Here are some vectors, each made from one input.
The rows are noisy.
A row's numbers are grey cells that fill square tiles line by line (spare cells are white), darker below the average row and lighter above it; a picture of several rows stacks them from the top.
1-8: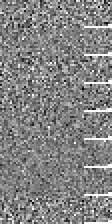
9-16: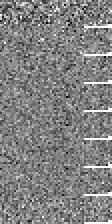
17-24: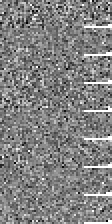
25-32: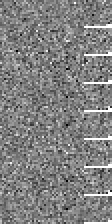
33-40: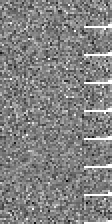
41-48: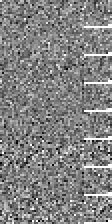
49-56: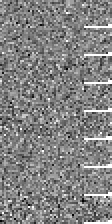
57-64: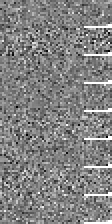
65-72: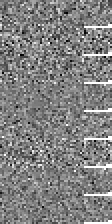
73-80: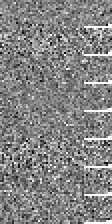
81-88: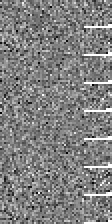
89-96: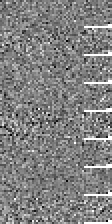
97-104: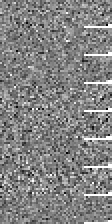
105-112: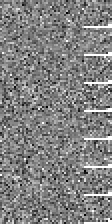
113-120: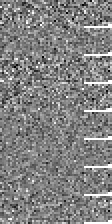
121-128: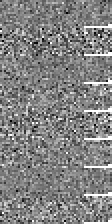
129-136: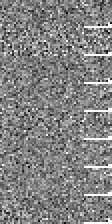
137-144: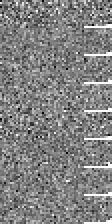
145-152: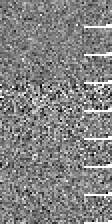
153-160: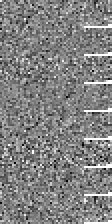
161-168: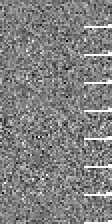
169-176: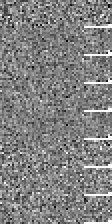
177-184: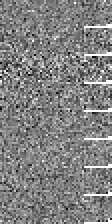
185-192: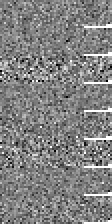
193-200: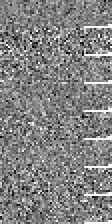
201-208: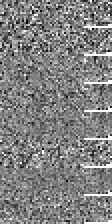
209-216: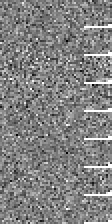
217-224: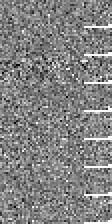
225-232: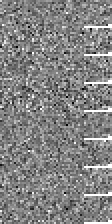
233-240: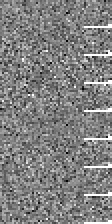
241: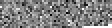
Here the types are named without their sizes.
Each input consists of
a node of a tree, together with either a point on a circle, or a fixed value.
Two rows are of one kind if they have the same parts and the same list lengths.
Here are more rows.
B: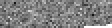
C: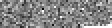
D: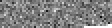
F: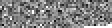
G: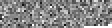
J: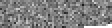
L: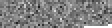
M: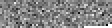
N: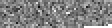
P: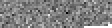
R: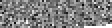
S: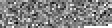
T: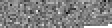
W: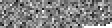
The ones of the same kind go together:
B, C, D, F, G, J, P, R, T, W
L, M, N, S

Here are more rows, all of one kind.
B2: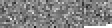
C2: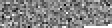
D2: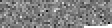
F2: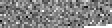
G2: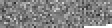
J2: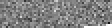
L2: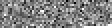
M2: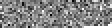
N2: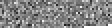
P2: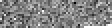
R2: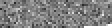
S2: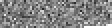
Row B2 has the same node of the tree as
D2, G2 and J2.
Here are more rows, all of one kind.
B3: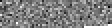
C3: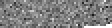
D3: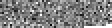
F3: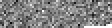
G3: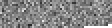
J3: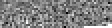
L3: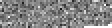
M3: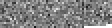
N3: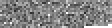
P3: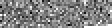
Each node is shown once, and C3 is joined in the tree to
B3 and M3.
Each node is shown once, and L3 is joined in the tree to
G3 and N3.
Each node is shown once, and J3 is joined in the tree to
B3.
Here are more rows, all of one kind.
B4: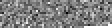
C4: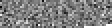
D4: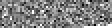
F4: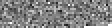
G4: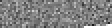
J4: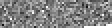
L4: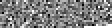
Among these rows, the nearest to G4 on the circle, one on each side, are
B4 and D4.
